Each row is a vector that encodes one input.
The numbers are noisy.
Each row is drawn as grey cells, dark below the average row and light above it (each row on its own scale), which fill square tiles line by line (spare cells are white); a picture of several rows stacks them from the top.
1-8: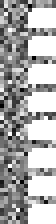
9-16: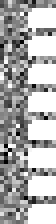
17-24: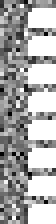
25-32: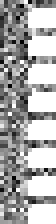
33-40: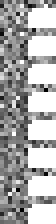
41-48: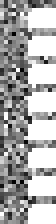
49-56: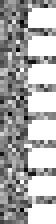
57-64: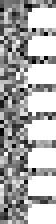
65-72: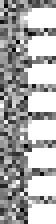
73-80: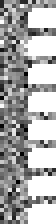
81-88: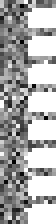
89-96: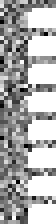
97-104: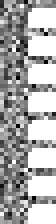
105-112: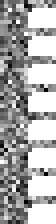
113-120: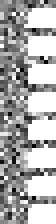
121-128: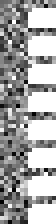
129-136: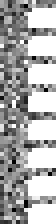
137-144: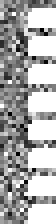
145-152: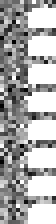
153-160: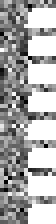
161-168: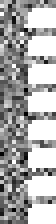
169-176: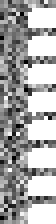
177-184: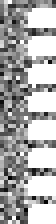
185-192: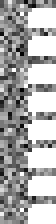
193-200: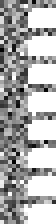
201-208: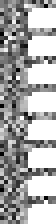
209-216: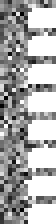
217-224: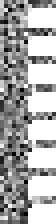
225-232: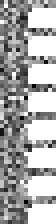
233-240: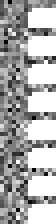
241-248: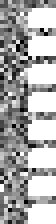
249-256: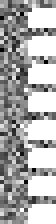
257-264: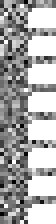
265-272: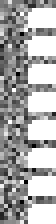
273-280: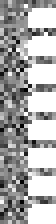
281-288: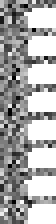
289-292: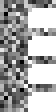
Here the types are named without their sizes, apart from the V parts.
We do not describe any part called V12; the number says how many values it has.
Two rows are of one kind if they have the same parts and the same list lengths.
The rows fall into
3 kinds.
